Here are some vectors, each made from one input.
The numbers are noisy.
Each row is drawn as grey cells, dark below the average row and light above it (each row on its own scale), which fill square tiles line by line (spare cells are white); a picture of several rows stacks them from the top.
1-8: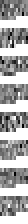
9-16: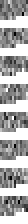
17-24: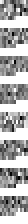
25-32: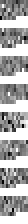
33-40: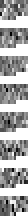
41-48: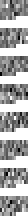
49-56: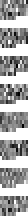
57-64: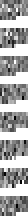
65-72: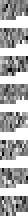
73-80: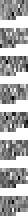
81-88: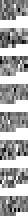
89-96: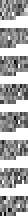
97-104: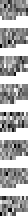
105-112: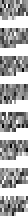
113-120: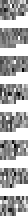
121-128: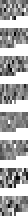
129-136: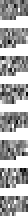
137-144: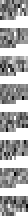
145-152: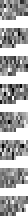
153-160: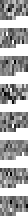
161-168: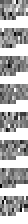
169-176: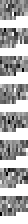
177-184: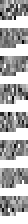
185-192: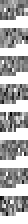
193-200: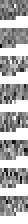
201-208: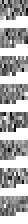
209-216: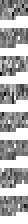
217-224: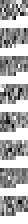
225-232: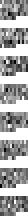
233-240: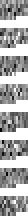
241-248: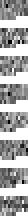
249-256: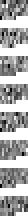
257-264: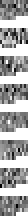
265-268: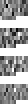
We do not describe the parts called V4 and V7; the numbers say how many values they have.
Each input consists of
either a fixed value, or one of 8 labels, a node of a 10-node tree, a true/false value, a value of V4 and a value of V7.
